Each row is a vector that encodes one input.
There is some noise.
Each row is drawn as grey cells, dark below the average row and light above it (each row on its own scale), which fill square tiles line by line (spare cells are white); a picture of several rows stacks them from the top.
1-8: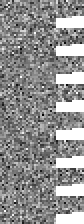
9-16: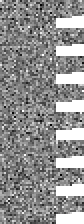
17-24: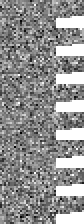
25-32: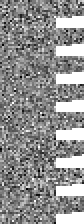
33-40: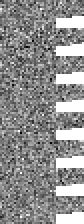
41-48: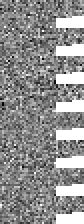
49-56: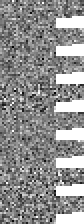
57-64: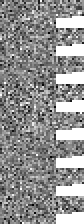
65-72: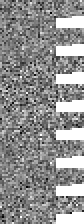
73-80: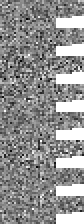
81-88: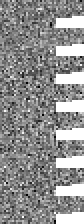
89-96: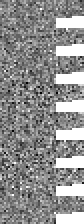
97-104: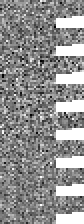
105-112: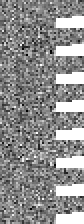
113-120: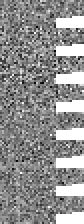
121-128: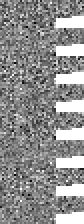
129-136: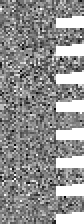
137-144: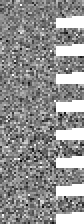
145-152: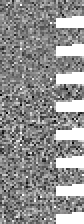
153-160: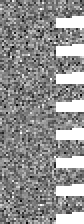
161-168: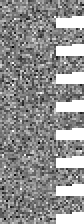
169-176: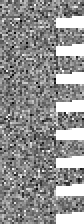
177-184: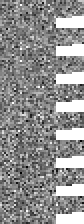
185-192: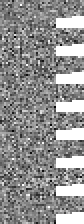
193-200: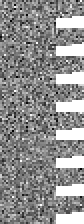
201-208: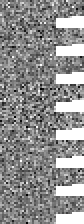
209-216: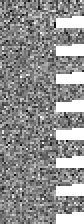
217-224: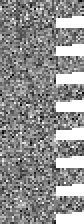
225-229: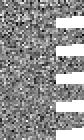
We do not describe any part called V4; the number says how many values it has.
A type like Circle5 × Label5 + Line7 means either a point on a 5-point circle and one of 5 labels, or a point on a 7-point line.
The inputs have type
(Line3 × Line3 + Tree9) × V4 + List2(Circle6).
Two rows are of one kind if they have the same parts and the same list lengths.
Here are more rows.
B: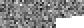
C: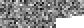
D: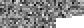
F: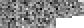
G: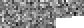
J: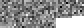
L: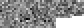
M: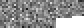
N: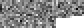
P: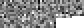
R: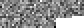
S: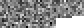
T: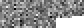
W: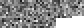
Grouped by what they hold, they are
B, C, D, F, L
G, N, P, R, T
J
M
S, W

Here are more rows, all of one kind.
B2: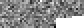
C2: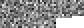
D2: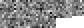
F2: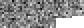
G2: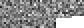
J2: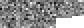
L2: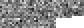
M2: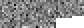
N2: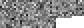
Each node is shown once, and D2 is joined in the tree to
M2.
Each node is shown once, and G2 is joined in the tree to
B2.
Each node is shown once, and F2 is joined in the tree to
C2, L2 and N2.
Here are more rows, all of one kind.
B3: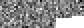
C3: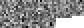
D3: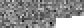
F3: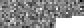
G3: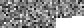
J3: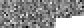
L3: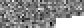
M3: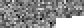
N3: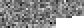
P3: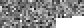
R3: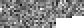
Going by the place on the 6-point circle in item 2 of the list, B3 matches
C3, G3, P3 and R3.
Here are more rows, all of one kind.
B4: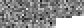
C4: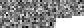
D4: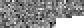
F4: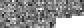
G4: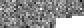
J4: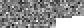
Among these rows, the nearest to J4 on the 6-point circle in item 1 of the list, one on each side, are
B4 and C4.
